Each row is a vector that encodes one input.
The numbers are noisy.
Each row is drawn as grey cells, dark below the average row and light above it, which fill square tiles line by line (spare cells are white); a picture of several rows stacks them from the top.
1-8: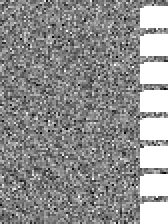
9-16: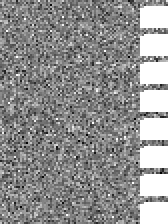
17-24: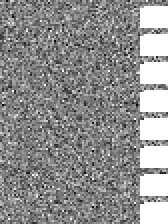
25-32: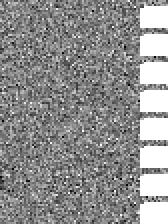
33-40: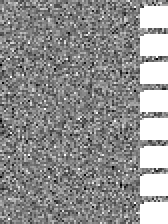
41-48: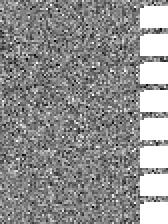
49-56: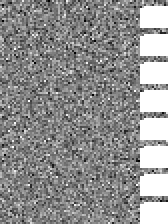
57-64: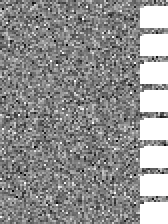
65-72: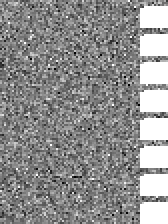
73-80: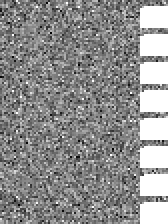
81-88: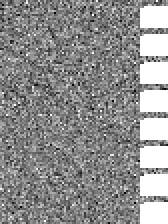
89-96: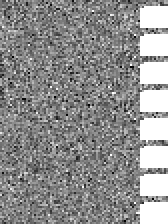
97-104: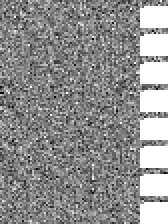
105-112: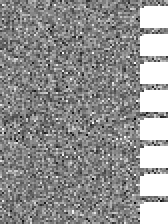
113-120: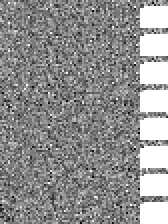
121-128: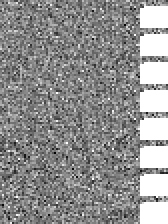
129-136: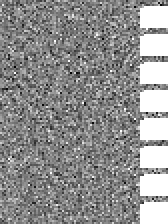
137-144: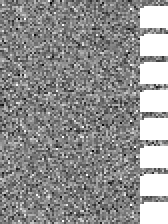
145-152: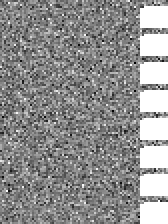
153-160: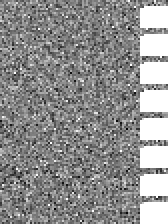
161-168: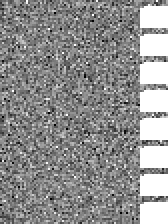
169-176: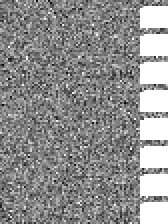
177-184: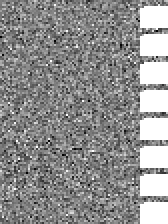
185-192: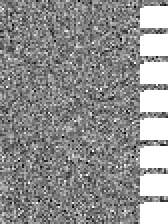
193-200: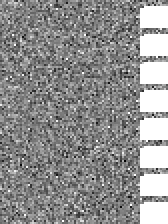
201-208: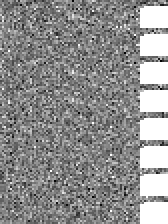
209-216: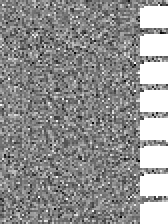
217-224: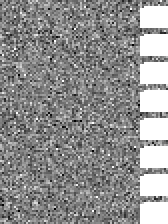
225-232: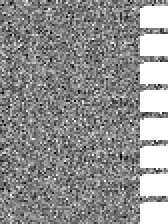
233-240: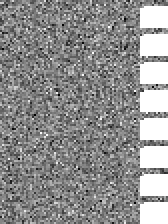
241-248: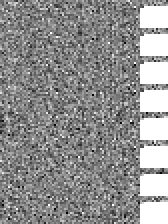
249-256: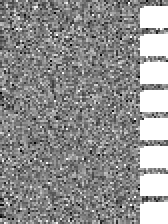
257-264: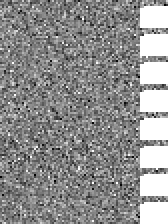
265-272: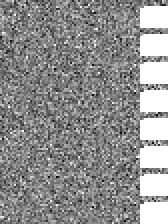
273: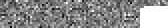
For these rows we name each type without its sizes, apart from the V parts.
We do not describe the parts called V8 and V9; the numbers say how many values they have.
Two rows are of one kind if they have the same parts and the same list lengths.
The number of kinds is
5.
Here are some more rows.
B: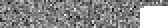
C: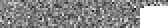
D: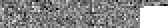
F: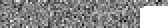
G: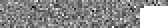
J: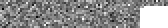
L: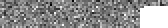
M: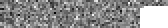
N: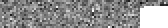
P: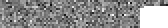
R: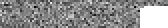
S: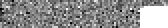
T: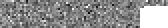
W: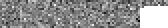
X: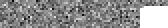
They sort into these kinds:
B, D, L, N, P, W
C, G
F
J, R, T
M, S, X

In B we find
a point on a circle and a point on a line.
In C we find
two values of V9.
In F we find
a node of a tree and a value of V8.
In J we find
a point on a circle and a node of a tree.
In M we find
a point on a line and a value of V8.
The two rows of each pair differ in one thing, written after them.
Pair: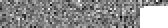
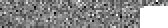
the node of the tree
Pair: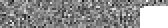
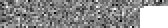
the value of V8
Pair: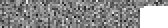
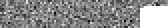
the value of V8
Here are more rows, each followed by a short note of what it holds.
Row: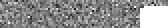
two values of V9
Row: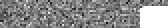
a point on a line and a value of V8
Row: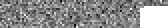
a point on a circle and a point on a line
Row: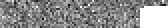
a point on a circle and a point on a line
